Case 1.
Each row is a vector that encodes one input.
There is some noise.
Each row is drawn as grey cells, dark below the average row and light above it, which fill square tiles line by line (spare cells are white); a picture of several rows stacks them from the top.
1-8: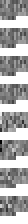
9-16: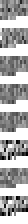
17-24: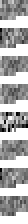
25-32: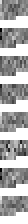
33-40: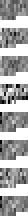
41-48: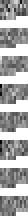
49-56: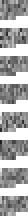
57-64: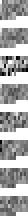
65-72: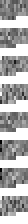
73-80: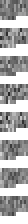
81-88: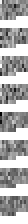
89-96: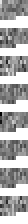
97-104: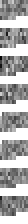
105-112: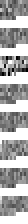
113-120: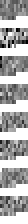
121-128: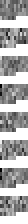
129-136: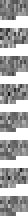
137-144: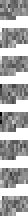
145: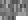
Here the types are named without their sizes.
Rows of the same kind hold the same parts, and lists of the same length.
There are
3 kinds of row.
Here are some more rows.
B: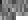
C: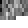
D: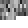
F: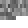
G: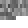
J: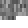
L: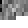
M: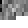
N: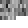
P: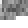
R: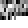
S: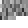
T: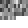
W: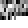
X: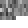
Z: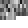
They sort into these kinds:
B, C, F, G, J, L, M, X
D, N, P, S, T, Z
R, W

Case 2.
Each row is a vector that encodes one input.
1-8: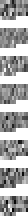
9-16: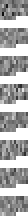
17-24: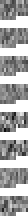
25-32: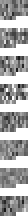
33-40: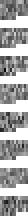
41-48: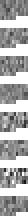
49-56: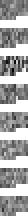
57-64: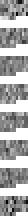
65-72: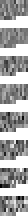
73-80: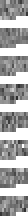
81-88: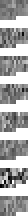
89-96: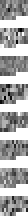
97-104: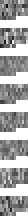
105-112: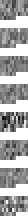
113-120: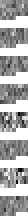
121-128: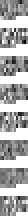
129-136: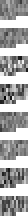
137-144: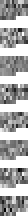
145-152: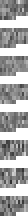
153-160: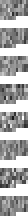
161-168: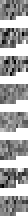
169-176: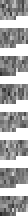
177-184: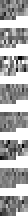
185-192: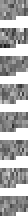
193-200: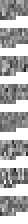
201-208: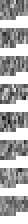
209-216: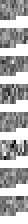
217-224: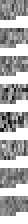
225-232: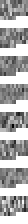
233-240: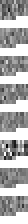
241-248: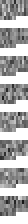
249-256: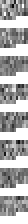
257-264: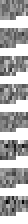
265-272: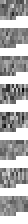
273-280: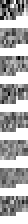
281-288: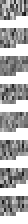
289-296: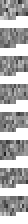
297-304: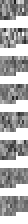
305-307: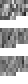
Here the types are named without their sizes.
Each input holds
a point on each of two lines and four true/false values.
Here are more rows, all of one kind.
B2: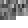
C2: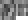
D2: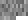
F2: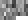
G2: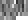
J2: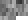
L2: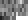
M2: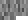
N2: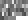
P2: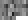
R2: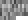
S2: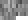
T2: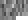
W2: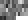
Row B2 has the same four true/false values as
D2, L2, N2 and R2.
